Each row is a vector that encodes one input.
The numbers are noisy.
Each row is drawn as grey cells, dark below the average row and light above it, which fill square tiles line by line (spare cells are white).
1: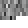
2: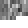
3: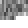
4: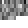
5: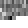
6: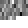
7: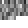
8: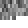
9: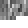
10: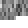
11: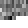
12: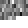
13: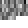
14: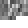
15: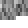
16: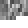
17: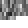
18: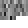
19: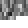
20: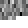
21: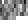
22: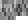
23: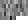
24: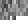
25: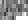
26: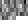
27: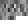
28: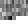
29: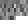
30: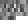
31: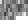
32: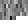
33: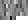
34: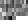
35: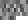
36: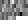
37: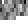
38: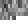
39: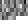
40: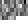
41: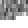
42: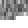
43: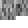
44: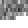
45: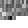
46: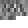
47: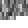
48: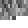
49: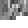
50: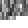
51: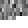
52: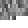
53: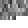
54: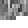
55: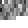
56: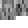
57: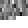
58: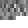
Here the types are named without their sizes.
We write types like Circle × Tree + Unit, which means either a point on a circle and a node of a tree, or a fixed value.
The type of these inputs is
Label + Line.
